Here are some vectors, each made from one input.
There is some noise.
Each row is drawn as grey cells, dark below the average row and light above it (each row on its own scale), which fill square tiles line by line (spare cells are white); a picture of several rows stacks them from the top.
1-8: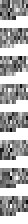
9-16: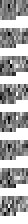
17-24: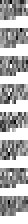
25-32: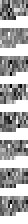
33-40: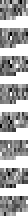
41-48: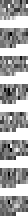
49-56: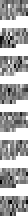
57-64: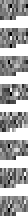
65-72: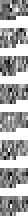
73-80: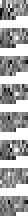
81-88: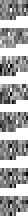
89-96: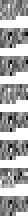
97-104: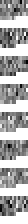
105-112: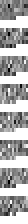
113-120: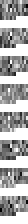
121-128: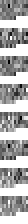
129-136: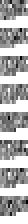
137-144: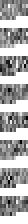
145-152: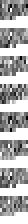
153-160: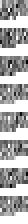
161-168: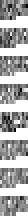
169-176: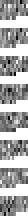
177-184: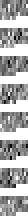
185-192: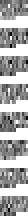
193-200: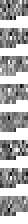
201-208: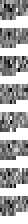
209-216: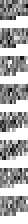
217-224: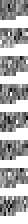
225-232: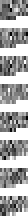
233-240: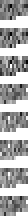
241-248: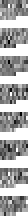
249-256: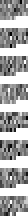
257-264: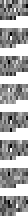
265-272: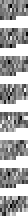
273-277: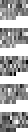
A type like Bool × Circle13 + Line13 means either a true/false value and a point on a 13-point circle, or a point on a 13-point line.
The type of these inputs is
Bool × Circle11 × Line14.
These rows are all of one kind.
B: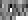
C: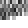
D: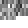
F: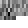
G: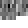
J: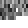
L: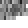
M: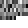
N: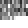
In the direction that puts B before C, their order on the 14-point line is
B, M, G, J, F, C, L, N, D.
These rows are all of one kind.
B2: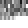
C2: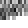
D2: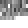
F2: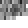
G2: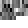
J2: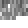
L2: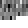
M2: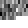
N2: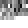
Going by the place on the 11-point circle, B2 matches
D2, F2 and N2.
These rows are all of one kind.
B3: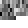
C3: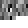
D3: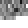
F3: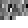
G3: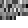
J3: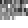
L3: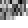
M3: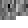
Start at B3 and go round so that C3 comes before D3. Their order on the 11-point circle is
B3, L3, F3, M3, C3, G3, J3, D3.
